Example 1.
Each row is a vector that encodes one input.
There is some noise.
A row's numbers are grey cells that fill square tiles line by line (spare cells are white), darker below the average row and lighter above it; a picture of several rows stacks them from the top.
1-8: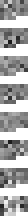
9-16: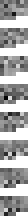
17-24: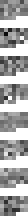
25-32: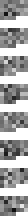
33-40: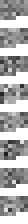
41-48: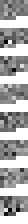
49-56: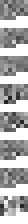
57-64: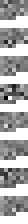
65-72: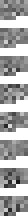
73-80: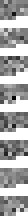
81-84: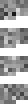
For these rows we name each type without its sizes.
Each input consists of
either a point on each of two lines, or three true/false values.
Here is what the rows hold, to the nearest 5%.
About 40% of them hold a point on each of two lines. The rest hold three true/false values.
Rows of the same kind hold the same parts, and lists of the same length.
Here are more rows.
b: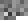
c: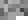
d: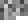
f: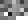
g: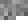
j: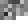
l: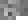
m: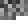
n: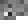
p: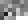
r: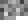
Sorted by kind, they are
b, c, d, f, g, l, n, r
j, m, p

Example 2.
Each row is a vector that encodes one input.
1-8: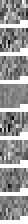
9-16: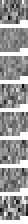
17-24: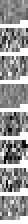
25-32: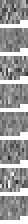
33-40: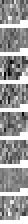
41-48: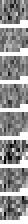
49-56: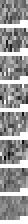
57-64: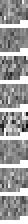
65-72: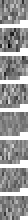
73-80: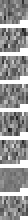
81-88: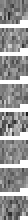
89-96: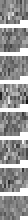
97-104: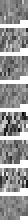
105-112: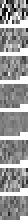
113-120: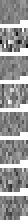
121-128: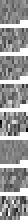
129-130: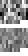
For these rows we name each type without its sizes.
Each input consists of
either a fixed value, or a point on each of two lines and a true/false value.
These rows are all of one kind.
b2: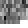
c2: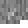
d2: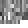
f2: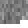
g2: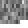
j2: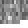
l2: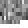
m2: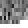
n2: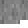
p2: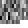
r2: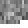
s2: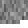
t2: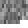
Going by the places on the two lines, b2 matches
d2, n2 and r2.
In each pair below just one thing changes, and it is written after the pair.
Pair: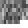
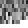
the true/false value
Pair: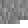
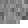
the place on one of the two lines
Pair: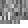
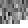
the true/false value
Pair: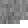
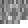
the place on one of the two lines
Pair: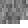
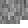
the true/false value
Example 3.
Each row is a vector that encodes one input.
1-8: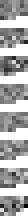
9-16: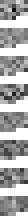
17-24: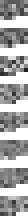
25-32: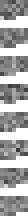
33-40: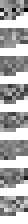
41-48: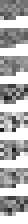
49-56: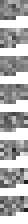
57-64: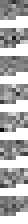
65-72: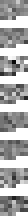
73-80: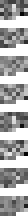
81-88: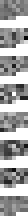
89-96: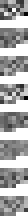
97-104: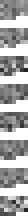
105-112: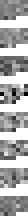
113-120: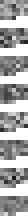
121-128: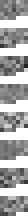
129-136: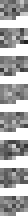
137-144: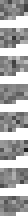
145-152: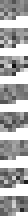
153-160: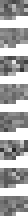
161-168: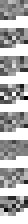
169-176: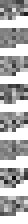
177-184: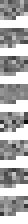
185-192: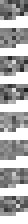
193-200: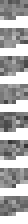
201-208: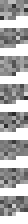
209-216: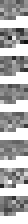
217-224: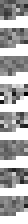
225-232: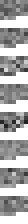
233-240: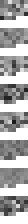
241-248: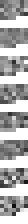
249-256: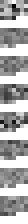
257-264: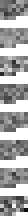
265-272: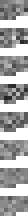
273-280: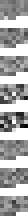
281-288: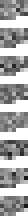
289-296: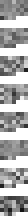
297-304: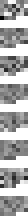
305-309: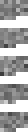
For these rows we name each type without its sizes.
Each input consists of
a label, together with either a fixed value, or three true/false values.
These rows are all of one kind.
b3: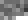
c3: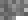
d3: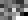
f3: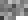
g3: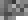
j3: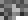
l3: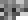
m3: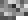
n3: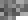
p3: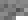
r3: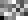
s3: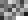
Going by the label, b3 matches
f3 and s3.
